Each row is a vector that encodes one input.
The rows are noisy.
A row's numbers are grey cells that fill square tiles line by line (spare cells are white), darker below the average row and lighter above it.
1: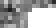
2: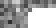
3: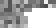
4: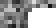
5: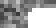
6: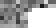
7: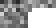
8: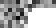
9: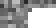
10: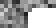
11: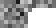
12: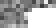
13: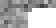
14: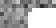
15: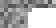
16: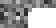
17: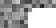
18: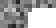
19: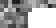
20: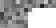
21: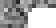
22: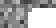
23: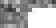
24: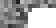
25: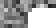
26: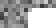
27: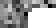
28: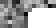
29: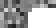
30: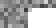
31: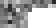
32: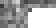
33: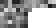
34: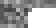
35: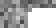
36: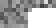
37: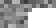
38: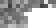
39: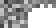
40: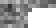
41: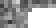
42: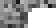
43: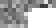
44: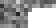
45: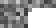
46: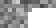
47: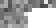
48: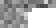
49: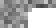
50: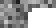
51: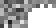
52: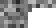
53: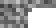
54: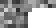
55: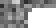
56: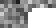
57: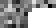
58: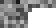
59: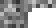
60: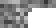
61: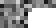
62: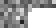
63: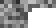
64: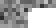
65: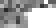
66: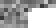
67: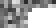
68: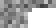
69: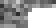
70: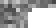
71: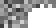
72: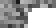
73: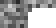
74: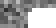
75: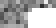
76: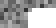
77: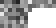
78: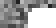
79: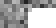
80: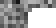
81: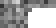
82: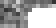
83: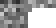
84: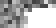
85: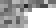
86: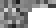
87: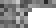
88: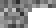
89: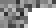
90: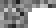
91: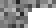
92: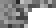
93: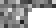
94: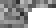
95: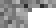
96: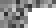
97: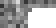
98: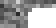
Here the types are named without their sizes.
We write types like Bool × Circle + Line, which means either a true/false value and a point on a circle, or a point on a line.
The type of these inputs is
Bool × Bool × Bool + List(Line).
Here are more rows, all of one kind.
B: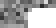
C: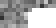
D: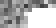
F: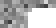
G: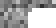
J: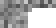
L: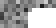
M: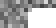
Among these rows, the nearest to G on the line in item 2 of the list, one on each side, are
D and L.
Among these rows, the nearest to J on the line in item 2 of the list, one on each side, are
C and D.
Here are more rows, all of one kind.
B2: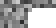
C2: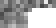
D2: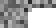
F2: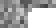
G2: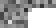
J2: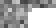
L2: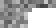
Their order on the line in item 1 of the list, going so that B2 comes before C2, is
B2, J2, F2, L2, D2, C2, G2.
